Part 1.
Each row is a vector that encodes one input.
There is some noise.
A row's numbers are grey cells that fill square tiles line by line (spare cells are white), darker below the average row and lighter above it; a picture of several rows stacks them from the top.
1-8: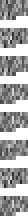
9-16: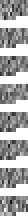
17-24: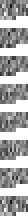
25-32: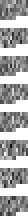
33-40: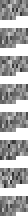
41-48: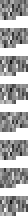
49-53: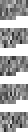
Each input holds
a point on an 8-point line.
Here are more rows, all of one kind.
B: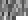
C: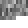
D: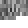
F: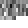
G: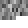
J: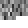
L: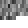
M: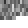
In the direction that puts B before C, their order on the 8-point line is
F, B, L, M, D, C, G, J.
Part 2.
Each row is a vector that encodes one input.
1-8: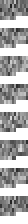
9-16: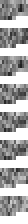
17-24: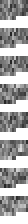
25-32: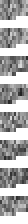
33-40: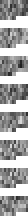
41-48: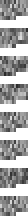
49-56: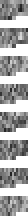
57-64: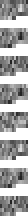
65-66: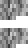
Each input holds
three true/false values.
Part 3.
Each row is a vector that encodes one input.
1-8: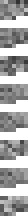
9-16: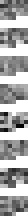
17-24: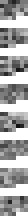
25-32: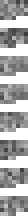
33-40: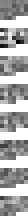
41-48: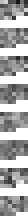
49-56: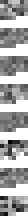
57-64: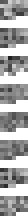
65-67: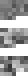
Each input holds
one of 9 labels.
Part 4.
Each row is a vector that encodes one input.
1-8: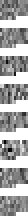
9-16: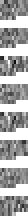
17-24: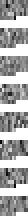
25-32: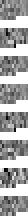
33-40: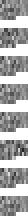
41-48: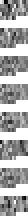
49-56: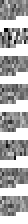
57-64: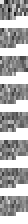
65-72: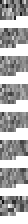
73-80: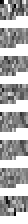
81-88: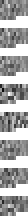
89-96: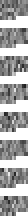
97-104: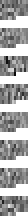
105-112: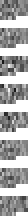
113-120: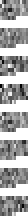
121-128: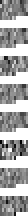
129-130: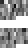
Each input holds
one of 5 labels.
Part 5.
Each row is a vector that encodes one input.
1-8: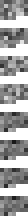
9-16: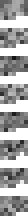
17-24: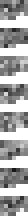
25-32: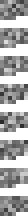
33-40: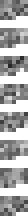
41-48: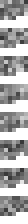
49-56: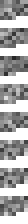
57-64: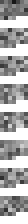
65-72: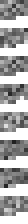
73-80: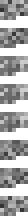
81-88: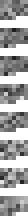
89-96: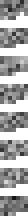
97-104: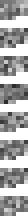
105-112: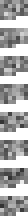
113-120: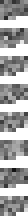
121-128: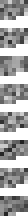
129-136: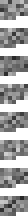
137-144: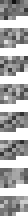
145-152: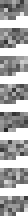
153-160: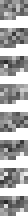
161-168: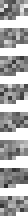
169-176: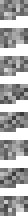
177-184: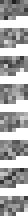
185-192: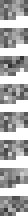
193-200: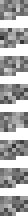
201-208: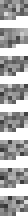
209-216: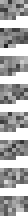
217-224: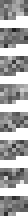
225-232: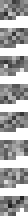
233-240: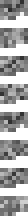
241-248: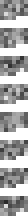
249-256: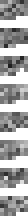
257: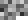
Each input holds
one of 9 labels.
